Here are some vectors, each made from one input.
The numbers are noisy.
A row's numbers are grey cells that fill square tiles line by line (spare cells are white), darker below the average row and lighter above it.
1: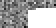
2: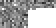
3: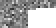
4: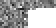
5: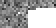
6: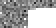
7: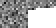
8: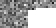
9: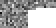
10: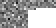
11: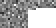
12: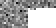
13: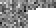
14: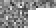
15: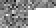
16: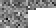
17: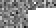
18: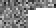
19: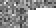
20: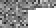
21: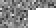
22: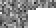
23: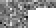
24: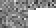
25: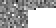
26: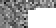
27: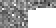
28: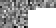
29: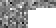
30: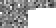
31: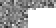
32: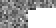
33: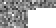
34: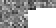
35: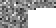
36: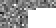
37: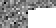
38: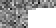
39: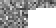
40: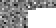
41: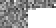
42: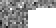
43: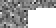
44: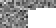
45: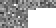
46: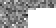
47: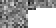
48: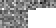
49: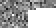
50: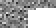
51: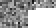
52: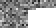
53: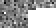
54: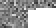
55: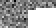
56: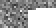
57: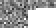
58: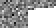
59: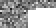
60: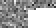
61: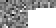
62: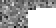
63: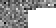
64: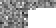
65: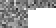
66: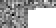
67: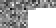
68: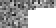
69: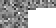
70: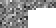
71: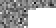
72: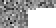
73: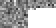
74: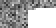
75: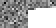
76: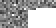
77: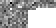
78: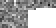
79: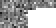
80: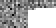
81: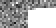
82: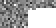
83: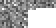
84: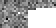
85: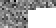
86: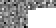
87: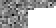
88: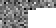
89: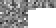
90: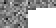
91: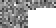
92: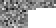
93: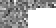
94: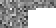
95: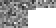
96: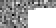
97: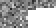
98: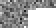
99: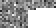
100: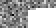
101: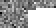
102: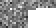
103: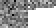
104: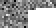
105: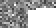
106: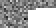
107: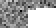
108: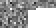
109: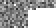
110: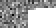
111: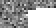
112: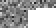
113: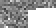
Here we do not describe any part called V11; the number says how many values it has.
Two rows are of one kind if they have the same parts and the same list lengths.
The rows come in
2 kinds.
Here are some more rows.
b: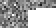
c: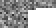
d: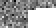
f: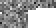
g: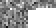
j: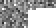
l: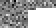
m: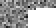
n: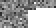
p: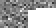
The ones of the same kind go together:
b, f, g, j, m
c, d, l, n, p

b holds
a point on a 10-point line and a true/false value.
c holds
a true/false value and a value of V11.
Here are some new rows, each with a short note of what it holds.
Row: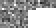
a point on a 10-point line and a true/false value
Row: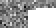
a point on a 10-point line and a true/false value
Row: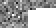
a point on a 10-point line and a true/false value
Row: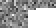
a point on a 10-point line and a true/false value
